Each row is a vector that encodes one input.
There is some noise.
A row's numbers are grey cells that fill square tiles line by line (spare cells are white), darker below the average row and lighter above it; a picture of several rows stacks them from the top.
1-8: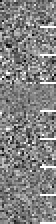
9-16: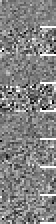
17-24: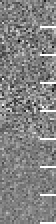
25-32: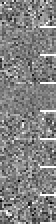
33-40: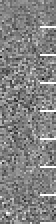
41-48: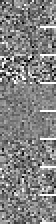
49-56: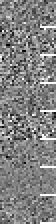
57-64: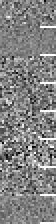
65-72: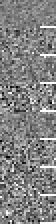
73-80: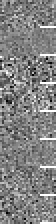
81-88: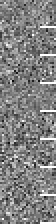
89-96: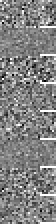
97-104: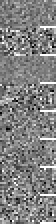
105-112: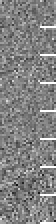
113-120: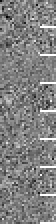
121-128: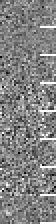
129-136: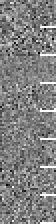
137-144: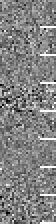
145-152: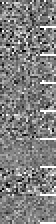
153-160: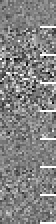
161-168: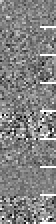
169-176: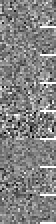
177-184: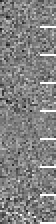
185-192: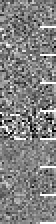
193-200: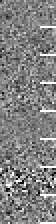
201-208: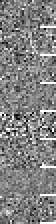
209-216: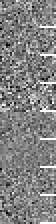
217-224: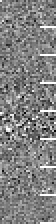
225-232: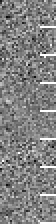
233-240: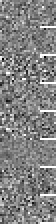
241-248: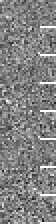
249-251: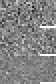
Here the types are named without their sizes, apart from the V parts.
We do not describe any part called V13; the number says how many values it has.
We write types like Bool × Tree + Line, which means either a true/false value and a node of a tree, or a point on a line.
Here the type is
Label × (Tree + V13).
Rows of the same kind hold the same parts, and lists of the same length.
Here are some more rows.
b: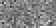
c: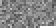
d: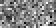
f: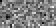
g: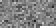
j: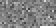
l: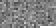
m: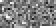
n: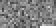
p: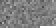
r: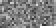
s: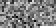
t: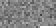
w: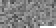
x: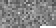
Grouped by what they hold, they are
b, f, l, n, p, s, w, x
c, d, g, j, m, r, t

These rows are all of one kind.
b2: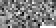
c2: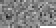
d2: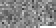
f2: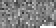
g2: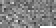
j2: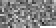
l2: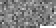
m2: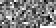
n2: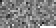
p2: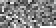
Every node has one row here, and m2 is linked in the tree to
d2.
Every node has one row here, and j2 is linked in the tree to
f2 and n2.
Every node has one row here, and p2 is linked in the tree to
b2, g2 and n2.
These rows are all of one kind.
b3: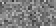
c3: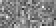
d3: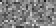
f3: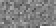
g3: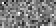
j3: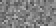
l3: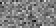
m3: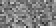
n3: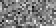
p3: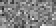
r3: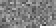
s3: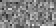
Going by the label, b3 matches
f3 and l3.
